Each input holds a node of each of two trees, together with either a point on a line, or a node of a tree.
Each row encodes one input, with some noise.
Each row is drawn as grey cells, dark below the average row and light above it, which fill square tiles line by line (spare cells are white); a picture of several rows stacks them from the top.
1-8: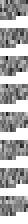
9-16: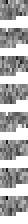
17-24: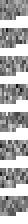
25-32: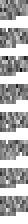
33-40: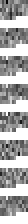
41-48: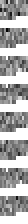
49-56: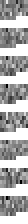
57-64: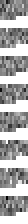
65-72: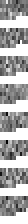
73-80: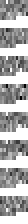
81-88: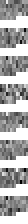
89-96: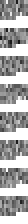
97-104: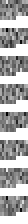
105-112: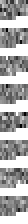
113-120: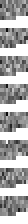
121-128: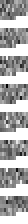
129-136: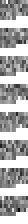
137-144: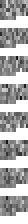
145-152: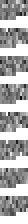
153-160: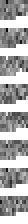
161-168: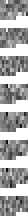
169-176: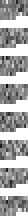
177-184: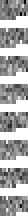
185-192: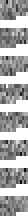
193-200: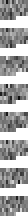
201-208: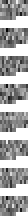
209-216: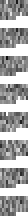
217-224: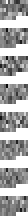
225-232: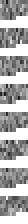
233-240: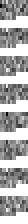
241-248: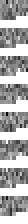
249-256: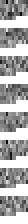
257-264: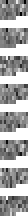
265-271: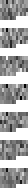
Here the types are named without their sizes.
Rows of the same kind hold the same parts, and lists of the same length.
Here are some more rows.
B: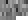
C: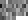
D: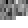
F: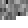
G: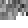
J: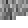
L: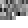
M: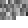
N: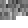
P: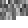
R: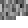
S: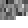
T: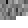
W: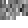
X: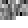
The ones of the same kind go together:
B, D, F, J, L, S, T, X
C, G, M, N, P, R, W

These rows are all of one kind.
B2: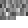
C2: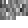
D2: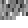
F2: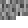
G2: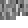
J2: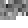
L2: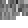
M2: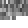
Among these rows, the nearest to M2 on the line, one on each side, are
C2 and J2.
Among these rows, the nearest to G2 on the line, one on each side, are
D2 and F2.
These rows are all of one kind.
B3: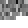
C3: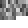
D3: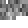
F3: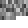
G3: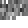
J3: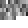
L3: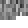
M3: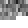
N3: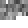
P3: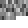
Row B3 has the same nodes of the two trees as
F3, M3 and P3.
